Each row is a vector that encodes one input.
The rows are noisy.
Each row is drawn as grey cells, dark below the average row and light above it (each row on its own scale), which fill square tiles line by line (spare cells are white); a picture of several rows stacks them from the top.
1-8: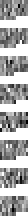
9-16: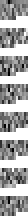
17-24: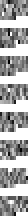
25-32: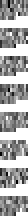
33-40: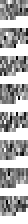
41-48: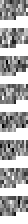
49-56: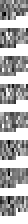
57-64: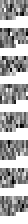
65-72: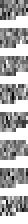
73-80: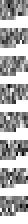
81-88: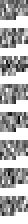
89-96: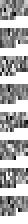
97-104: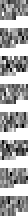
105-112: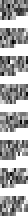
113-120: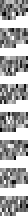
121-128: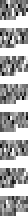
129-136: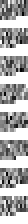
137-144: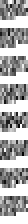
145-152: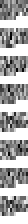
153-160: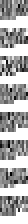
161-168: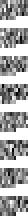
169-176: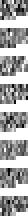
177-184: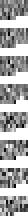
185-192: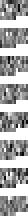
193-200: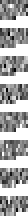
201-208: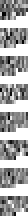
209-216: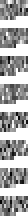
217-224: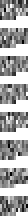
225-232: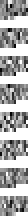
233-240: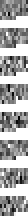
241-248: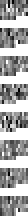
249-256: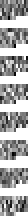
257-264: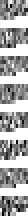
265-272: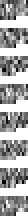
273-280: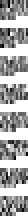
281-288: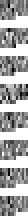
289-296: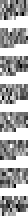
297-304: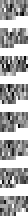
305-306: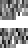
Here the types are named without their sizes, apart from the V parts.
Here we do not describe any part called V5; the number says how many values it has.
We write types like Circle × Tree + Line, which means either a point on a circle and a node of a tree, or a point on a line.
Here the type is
(Circle + List(V5)) × (Line + Tree).
